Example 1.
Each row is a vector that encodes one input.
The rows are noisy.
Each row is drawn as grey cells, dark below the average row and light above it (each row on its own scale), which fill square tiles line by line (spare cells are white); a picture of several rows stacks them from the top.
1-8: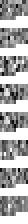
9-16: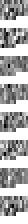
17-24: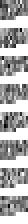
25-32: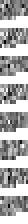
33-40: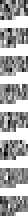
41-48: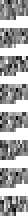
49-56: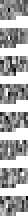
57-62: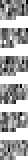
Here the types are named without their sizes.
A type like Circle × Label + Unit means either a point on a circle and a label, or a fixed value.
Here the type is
Label × Line.
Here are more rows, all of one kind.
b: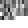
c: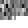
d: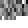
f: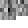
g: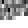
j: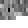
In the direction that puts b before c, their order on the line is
b, g, j, c, d, f.
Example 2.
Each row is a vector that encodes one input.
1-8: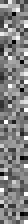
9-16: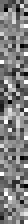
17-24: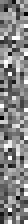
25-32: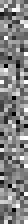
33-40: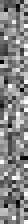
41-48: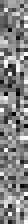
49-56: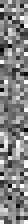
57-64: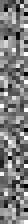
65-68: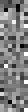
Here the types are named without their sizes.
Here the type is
Bool × Bool × Bool × Bool + Line.
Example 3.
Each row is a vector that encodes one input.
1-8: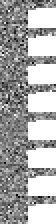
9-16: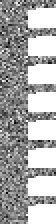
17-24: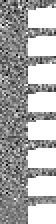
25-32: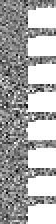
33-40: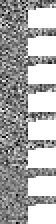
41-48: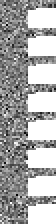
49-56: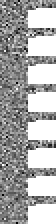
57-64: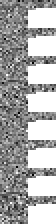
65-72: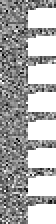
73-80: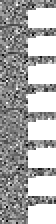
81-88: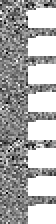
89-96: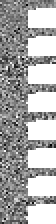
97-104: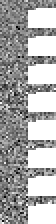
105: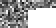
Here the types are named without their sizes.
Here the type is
Circle + Line × Line + Unit.
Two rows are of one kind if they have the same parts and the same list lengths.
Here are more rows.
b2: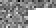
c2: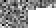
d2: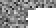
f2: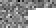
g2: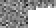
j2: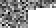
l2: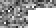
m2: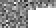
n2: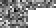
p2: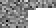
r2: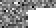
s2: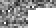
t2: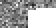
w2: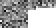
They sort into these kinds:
b2, f2
c2, g2, j2, m2, n2, r2, t2, w2
d2, l2, p2, s2

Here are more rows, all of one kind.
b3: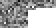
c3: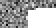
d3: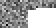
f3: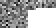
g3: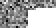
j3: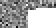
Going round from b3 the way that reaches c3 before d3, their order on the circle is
b3, f3, g3, j3, c3, d3.
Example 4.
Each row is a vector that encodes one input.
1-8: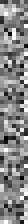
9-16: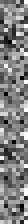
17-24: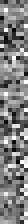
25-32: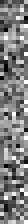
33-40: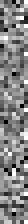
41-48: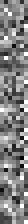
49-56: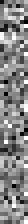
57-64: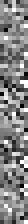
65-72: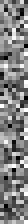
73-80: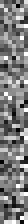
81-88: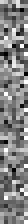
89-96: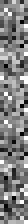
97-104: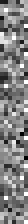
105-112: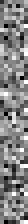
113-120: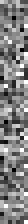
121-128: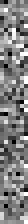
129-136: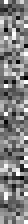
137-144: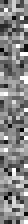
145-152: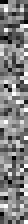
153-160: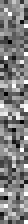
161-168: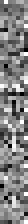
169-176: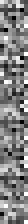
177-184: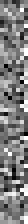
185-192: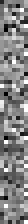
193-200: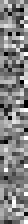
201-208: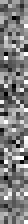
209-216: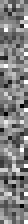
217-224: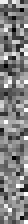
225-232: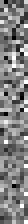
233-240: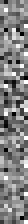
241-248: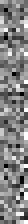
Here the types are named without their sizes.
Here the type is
Bool × Label.
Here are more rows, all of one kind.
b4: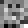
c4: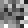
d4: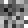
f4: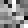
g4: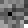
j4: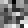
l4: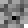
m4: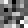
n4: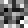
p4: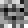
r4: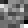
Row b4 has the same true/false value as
f4 and r4.
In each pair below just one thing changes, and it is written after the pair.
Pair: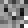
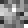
the true/false value
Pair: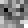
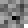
the label
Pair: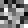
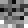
the true/false value
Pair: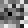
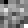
the true/false value
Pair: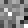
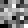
the label
